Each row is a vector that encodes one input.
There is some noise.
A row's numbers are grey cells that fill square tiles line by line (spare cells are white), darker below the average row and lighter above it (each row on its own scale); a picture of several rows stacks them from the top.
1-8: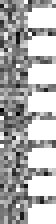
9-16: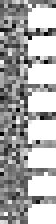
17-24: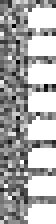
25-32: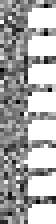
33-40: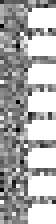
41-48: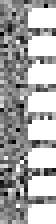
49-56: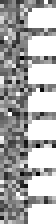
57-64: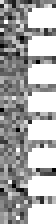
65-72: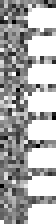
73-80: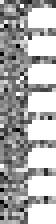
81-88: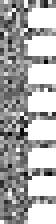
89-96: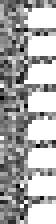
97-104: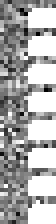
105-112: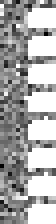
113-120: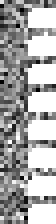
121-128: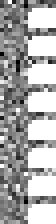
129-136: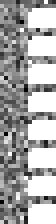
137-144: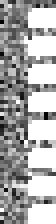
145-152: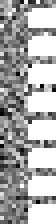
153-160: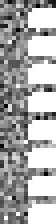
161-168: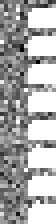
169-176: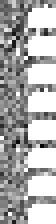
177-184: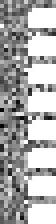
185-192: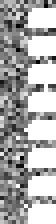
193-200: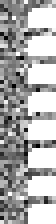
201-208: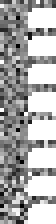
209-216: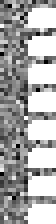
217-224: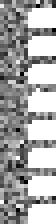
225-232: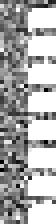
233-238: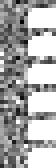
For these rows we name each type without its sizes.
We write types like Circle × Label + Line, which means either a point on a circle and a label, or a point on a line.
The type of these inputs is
Label × Label × Label.
